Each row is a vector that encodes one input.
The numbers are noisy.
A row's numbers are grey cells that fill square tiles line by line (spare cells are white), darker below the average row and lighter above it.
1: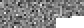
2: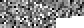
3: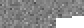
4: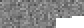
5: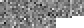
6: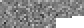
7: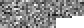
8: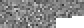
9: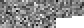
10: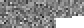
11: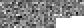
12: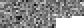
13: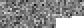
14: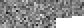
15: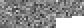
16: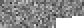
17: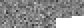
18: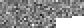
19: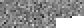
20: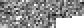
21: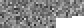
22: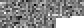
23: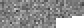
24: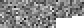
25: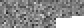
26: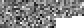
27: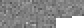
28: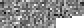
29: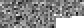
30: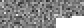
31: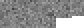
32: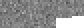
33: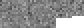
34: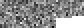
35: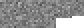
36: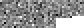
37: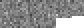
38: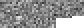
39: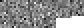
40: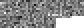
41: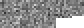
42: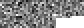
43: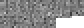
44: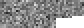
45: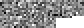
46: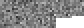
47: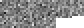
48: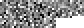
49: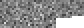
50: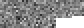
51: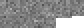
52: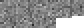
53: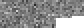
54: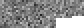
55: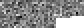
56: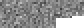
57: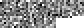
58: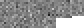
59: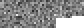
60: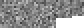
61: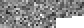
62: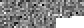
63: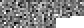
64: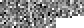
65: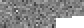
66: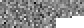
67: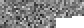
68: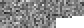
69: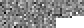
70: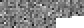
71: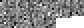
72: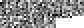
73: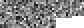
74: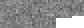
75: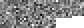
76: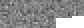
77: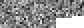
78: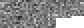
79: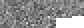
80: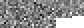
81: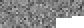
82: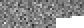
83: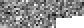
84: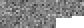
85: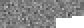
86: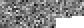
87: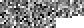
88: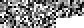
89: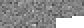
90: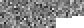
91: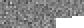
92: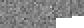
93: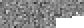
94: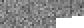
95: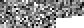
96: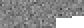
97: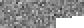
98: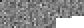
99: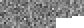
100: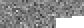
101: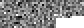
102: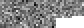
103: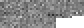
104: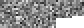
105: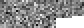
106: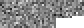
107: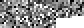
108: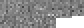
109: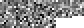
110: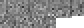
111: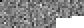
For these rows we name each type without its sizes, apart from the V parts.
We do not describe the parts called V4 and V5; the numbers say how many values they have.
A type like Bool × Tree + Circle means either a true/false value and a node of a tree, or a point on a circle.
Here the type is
(Bool × Bool × Bool + V5) × Line × V4.
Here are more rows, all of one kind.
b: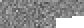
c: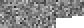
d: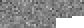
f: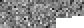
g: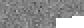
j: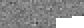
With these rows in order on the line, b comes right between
c and j.
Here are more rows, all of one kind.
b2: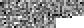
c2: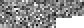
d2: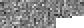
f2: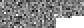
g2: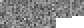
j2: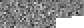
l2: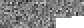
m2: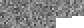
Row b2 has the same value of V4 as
d2 and f2.
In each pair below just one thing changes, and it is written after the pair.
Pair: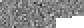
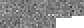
the place on the line
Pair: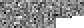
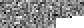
the place on the line
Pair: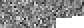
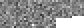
the place on the line
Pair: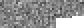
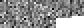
one of the three true/false values
